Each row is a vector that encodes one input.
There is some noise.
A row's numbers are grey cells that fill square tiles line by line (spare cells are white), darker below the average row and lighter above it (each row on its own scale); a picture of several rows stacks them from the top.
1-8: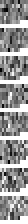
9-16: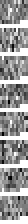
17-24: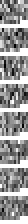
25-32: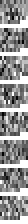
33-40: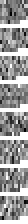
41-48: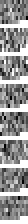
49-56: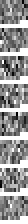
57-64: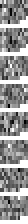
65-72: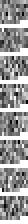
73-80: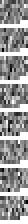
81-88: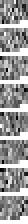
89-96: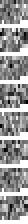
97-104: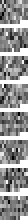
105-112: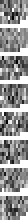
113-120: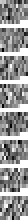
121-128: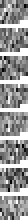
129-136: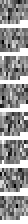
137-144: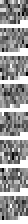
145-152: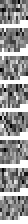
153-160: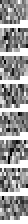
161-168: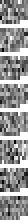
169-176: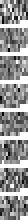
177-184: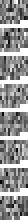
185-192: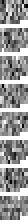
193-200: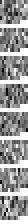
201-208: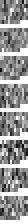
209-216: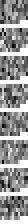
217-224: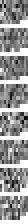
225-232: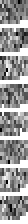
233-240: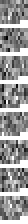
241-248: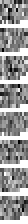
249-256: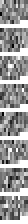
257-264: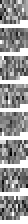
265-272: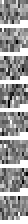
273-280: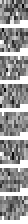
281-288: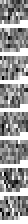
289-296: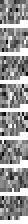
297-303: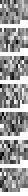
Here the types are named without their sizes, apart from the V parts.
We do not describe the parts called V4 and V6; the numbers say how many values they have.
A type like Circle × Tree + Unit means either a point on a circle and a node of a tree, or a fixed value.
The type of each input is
(Bool × Circle + V6) × V4 + List(Line).
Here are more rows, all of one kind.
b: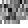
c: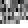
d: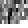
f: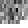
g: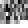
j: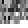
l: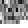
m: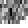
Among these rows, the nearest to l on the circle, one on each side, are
g and m.
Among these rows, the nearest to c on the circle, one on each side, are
b and j.
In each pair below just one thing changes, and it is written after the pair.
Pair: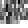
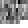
the true/false value
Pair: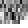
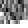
the value of V4
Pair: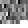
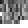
the true/false value
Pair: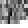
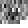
the true/false value
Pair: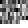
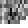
the value of V4
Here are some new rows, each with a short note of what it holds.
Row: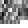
a list of one item
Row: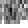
a point on a circle, a true/false value and a value of V4
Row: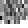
a value of V4 and a value of V6
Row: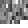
the empty list
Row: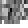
a point on a circle, a true/false value and a value of V4
